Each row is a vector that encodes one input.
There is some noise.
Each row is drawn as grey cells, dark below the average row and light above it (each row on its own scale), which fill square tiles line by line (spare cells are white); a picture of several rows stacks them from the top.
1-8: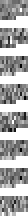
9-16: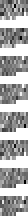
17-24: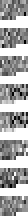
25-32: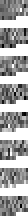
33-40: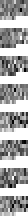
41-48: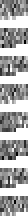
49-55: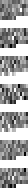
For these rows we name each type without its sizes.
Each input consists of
a list of points on a circle.
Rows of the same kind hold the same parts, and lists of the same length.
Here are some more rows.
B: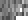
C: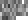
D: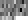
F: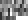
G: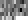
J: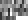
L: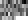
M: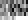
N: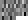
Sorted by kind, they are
B, C, N
D, G, L, M
F, J

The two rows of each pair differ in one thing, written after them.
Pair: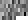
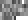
the place on the circle in item 1 of the list
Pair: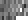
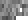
the place on the circle in item 2 of the list
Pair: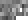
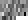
the place on the circle in item 1 of the list
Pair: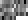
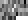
the place on the circle in item 2 of the list
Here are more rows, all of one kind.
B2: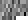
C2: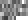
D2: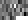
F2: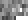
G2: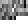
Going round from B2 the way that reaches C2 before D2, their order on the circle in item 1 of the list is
B2, C2, F2, G2, D2.
